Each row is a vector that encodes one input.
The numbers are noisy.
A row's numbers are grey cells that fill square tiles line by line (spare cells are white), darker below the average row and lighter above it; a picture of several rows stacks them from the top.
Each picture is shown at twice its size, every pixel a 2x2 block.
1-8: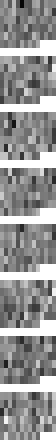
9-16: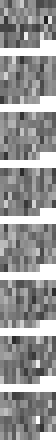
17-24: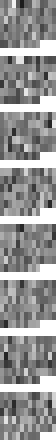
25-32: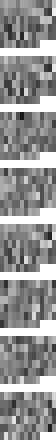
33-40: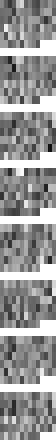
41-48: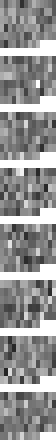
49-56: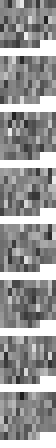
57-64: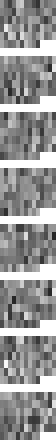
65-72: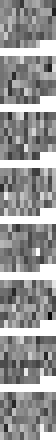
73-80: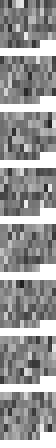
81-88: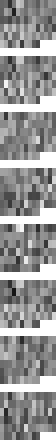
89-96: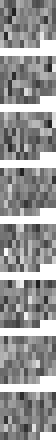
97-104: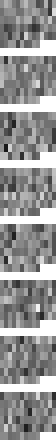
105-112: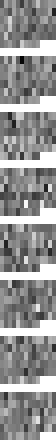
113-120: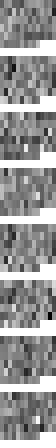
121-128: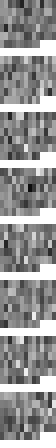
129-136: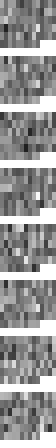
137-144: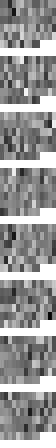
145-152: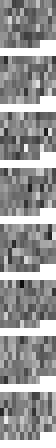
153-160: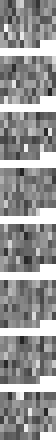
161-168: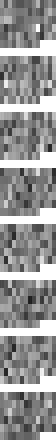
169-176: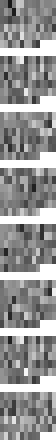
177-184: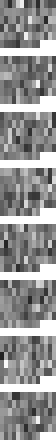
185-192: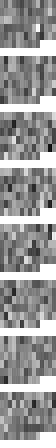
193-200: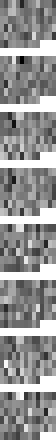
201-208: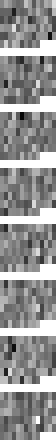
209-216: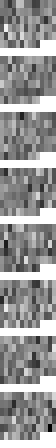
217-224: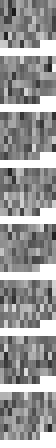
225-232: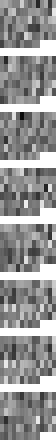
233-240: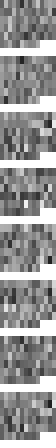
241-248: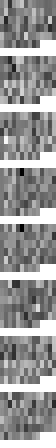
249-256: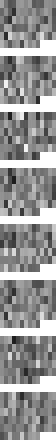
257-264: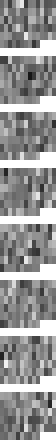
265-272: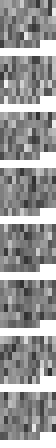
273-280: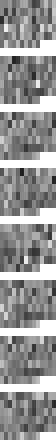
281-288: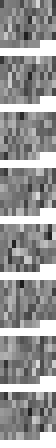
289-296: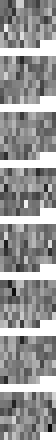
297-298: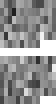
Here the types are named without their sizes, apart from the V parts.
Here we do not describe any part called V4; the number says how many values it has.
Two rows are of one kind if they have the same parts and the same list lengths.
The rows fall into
2 kinds.
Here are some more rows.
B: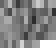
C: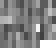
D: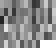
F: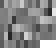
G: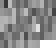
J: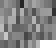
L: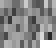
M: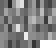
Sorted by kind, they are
B, C, G, J
D, F, L, M

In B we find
a point on a circle and a value of V4.
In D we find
four true/false values.
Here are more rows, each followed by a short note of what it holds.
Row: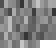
a point on a circle and a value of V4
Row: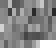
a point on a circle and a value of V4
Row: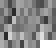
four true/false values
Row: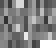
four true/false values
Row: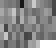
a point on a circle and a value of V4
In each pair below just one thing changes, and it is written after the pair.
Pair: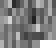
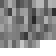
the value of V4
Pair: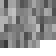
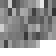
the place on the circle
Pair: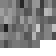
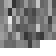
the place on the circle
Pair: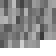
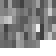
the value of V4
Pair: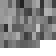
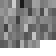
the value of V4
